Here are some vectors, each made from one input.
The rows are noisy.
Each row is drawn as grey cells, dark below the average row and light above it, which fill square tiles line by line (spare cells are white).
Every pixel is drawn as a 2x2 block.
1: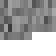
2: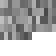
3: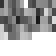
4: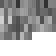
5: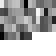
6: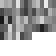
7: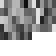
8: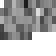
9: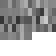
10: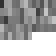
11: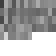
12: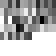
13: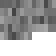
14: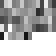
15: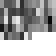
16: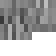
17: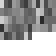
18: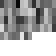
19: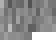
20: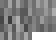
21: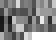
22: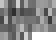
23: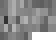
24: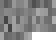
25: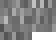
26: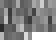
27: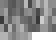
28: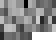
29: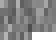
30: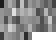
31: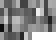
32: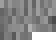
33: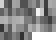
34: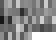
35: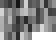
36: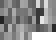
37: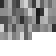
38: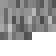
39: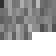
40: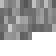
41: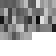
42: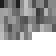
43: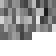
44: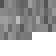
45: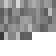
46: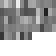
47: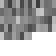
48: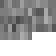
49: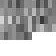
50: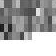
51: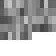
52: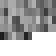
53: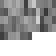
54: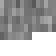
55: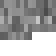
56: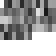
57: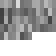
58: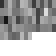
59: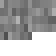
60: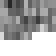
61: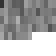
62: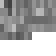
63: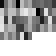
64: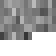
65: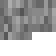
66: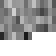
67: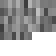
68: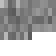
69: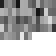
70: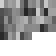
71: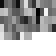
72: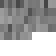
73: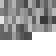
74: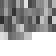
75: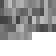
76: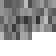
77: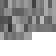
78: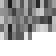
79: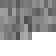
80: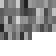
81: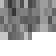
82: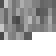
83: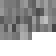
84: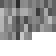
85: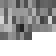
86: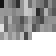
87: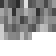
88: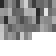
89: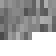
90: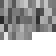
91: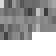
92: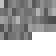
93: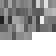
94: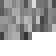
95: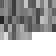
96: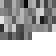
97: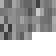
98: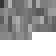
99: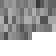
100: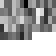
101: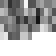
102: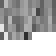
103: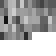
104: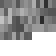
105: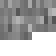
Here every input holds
a point on an 11-point line, together with either a fixed value, or four true/false values.
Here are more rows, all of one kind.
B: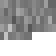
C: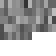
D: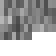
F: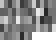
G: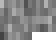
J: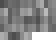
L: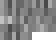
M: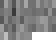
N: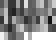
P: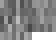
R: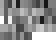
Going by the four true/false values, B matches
C and P.
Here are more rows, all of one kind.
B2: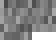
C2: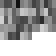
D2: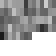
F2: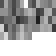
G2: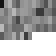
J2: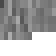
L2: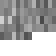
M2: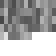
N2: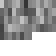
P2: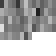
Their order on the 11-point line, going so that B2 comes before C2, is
F2, M2, P2, J2, B2, C2, N2, D2, L2, G2.
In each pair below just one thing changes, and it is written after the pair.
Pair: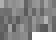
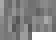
one of the four true/false values
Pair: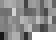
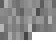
the place on the 11-point line
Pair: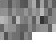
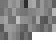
the place on the 11-point line
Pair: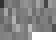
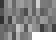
one of the four true/false values
